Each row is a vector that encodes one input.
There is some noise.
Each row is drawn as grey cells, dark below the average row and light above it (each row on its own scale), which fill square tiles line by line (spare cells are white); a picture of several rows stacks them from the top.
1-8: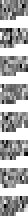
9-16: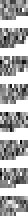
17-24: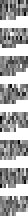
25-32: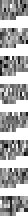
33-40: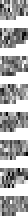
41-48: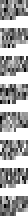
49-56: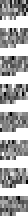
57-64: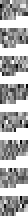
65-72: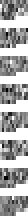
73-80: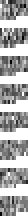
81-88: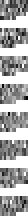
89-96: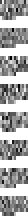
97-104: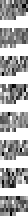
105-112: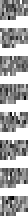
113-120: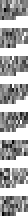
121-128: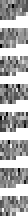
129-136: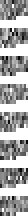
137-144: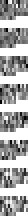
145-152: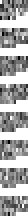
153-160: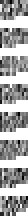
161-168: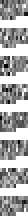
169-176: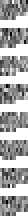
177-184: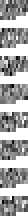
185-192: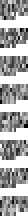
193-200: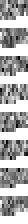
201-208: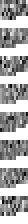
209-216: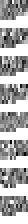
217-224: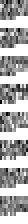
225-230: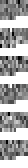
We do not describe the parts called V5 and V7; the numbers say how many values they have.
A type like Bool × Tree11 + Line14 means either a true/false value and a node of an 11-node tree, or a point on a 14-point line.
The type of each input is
Bool × Bool × Bool × ((Circle8 + Unit) × Tree10 + V7) × V5.
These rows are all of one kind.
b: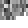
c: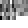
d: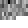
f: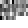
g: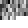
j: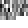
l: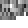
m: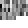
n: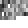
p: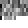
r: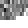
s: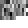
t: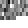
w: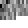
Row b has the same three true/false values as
f, r and t.
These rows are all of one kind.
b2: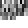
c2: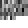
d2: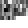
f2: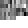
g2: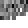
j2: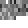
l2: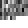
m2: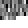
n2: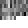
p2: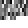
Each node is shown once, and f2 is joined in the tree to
j2.
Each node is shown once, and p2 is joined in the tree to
g2, l2 and n2.
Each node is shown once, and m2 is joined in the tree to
b2 and d2.
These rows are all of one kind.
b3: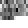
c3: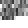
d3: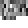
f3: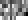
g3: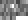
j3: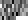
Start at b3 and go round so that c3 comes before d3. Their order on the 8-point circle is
b3, c3, d3, g3, f3, j3.
